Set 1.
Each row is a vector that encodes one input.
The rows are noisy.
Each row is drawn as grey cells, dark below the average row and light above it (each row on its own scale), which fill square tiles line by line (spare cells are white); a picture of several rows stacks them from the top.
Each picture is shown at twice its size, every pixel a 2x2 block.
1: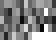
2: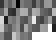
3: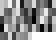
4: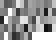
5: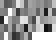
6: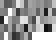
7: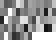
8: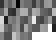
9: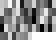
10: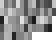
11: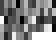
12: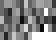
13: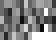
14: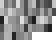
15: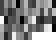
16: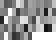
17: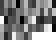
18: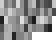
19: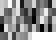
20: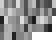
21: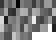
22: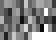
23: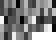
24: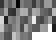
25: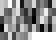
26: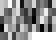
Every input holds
a point on a 6-point line.
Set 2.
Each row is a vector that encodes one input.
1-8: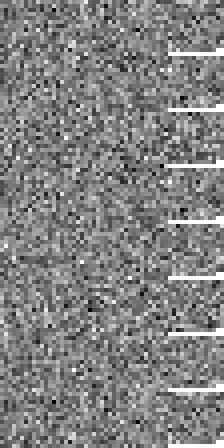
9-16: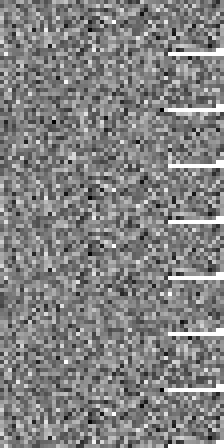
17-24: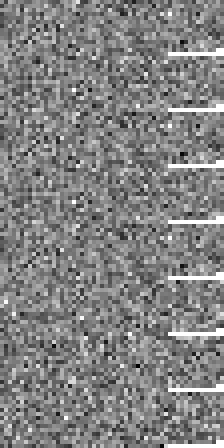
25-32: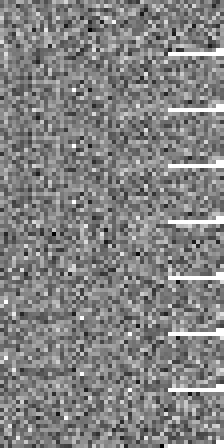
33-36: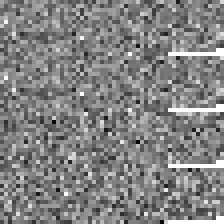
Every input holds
one of 6 labels.
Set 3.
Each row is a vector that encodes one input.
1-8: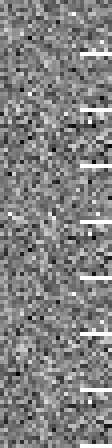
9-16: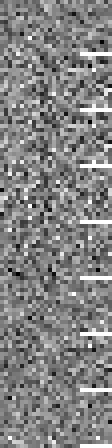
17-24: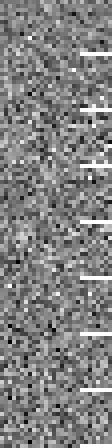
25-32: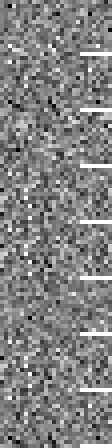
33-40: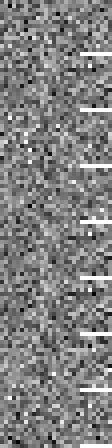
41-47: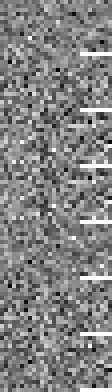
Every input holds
either a fixed value, or three true/false values.
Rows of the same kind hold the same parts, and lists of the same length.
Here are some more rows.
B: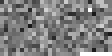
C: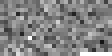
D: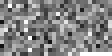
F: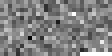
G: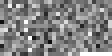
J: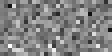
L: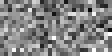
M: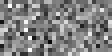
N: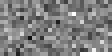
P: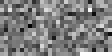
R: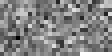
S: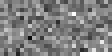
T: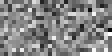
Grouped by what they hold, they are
B, C, D, F, G, J, L, M, N, P, S, T
R

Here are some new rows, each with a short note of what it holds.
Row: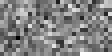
a fixed value
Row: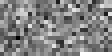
a fixed value
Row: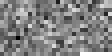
a fixed value
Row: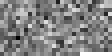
a fixed value
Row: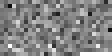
three true/false values
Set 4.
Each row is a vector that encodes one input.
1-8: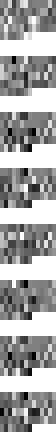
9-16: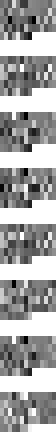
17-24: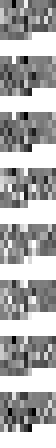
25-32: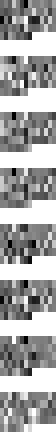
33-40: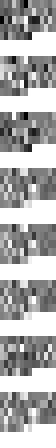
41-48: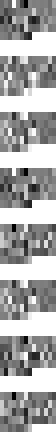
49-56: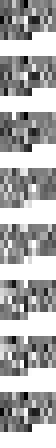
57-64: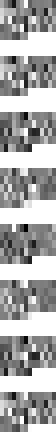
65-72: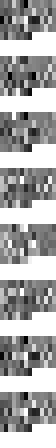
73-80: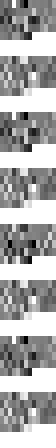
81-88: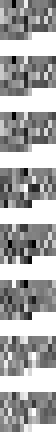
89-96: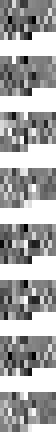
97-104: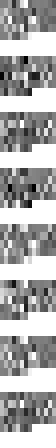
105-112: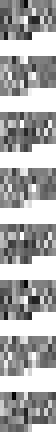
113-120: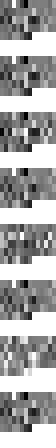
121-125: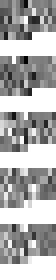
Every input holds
a point on an 11-point line.
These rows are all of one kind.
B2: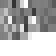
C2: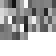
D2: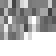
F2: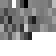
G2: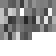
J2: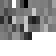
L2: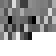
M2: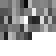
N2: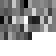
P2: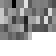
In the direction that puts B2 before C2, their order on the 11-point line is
D2, B2, C2, P2, G2, L2, F2, J2, N2, M2.
